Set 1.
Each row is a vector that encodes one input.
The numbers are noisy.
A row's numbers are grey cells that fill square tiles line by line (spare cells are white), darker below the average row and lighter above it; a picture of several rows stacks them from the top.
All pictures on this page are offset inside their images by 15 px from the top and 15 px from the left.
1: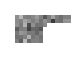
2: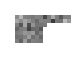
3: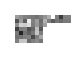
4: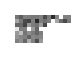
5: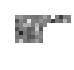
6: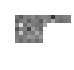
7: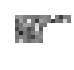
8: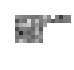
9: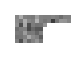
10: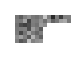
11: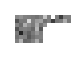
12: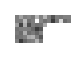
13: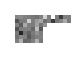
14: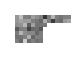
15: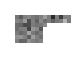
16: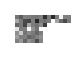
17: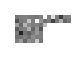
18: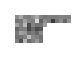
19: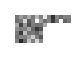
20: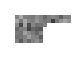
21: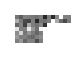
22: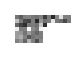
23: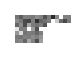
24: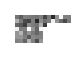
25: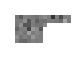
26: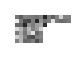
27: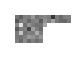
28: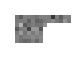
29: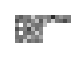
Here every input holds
a point on a 4-point line.
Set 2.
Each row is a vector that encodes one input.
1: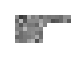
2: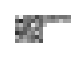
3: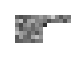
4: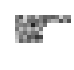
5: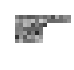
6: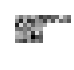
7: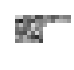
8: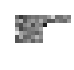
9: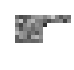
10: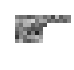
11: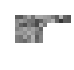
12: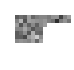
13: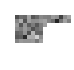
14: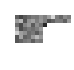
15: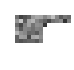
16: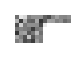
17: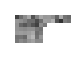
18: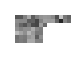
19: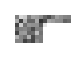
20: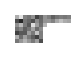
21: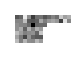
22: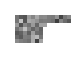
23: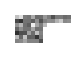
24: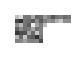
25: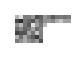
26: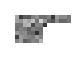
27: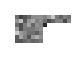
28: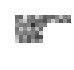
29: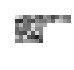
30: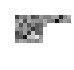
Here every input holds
a point on a 7-point line.
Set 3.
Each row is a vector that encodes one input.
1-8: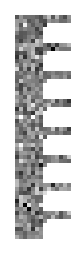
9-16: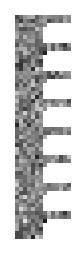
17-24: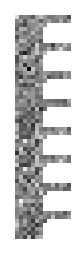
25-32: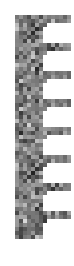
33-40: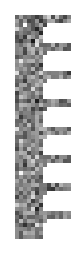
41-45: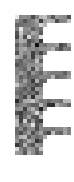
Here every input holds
a point on a 9-point line.
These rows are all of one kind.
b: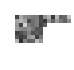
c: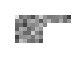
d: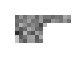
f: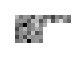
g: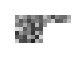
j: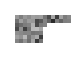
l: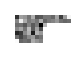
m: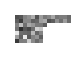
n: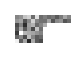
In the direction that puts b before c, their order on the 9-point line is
b, g, l, d, m, j, n, c, f.
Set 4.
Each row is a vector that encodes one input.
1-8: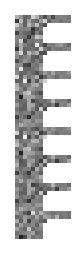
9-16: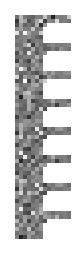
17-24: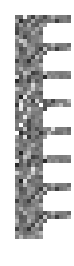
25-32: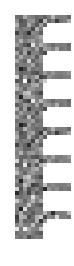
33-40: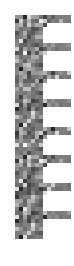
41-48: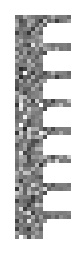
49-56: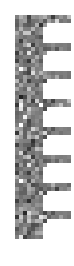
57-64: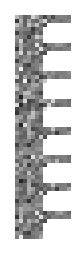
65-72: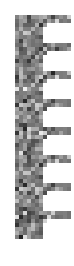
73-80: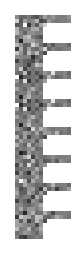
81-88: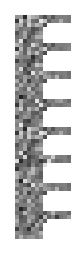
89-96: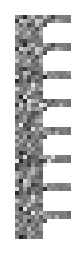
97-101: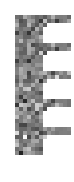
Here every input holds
four true/false values.
